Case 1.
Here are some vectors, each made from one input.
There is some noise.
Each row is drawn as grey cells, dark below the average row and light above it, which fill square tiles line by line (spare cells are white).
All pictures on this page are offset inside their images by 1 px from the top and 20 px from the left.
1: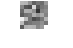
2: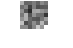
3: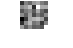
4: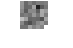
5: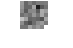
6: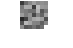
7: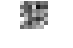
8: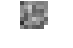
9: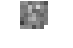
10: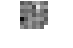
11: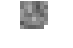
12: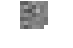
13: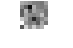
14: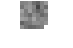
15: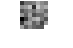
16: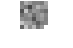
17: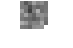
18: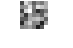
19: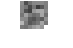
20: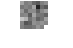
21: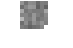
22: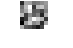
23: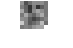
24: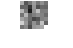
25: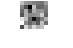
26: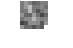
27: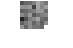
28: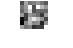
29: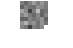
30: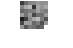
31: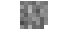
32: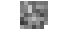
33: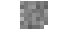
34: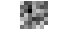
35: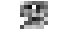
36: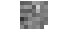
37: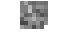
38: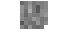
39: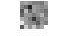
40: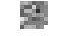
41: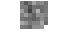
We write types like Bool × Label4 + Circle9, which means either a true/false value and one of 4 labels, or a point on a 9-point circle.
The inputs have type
Bool × (Line4 × Line5 + Unit).
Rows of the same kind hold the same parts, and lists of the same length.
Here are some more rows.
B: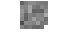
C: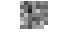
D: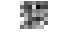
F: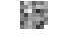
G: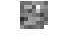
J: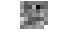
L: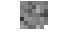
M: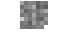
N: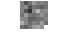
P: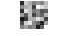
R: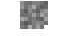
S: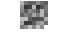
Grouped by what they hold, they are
B, C, D, G, J, L, M, N, R, S
F, P

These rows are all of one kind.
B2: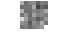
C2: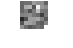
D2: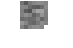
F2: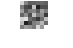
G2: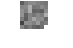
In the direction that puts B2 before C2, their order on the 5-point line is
G2, B2, D2, C2, F2.
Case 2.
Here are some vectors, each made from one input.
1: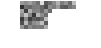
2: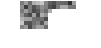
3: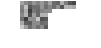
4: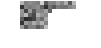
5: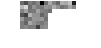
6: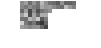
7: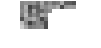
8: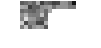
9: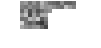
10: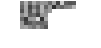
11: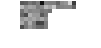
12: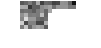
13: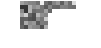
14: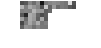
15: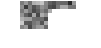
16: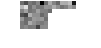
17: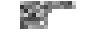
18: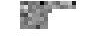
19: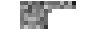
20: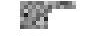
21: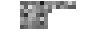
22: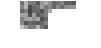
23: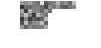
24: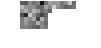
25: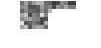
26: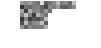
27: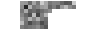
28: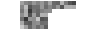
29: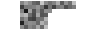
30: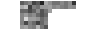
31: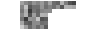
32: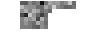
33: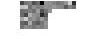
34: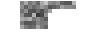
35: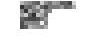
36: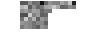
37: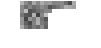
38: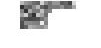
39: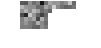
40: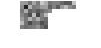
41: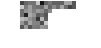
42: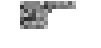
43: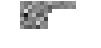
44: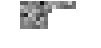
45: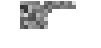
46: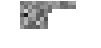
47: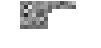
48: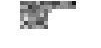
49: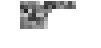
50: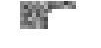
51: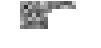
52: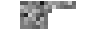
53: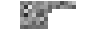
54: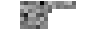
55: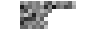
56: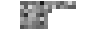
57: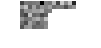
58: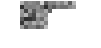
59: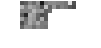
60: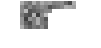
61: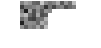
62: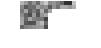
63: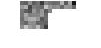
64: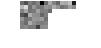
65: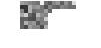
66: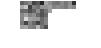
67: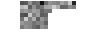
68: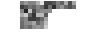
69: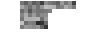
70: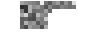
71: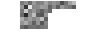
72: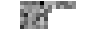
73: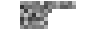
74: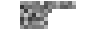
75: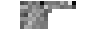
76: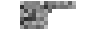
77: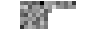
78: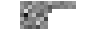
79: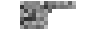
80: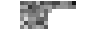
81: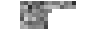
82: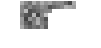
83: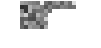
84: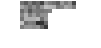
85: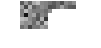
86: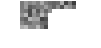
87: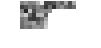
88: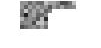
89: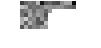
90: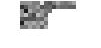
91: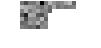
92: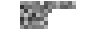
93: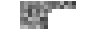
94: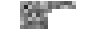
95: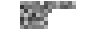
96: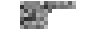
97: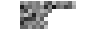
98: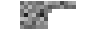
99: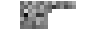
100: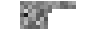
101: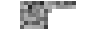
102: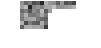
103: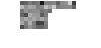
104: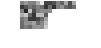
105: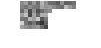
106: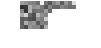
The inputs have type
(Circle6 + Unit) × Label8.
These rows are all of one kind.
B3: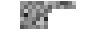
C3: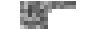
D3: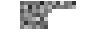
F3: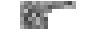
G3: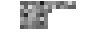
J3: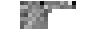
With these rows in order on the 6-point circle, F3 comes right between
B3 and C3.
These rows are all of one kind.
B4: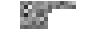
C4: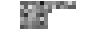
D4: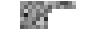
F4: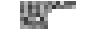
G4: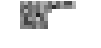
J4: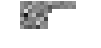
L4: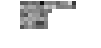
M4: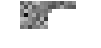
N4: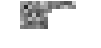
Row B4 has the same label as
C4, L4 and N4.
